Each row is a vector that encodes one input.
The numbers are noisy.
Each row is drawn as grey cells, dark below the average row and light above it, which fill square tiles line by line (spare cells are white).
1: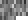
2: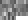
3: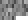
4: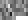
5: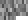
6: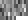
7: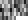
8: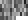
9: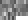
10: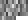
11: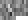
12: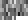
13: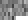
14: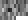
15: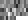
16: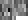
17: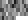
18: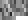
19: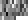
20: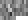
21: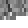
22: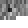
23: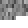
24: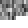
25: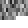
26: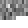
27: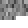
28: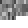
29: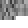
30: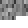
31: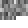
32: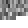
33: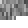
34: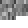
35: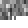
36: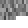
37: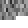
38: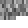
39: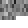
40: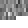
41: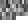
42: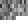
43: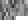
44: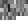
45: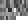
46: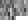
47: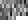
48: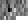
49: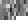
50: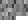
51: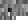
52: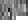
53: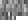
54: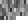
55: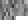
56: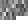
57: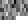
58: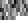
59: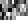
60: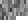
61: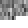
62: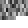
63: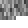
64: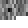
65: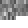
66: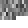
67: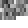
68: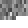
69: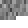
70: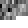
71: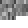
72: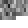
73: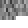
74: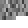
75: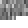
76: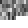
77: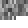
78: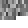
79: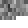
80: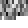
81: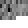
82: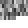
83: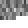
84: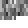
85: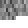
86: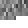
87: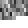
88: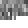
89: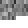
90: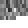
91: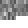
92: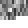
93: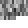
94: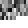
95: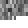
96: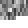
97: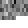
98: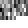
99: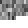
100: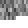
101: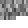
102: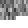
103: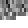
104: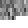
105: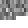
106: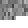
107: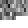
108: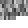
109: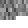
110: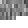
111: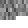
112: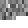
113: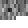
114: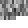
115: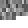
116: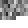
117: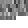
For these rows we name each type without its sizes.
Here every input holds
a point on a circle, together with either a fixed value, or a node of a tree.
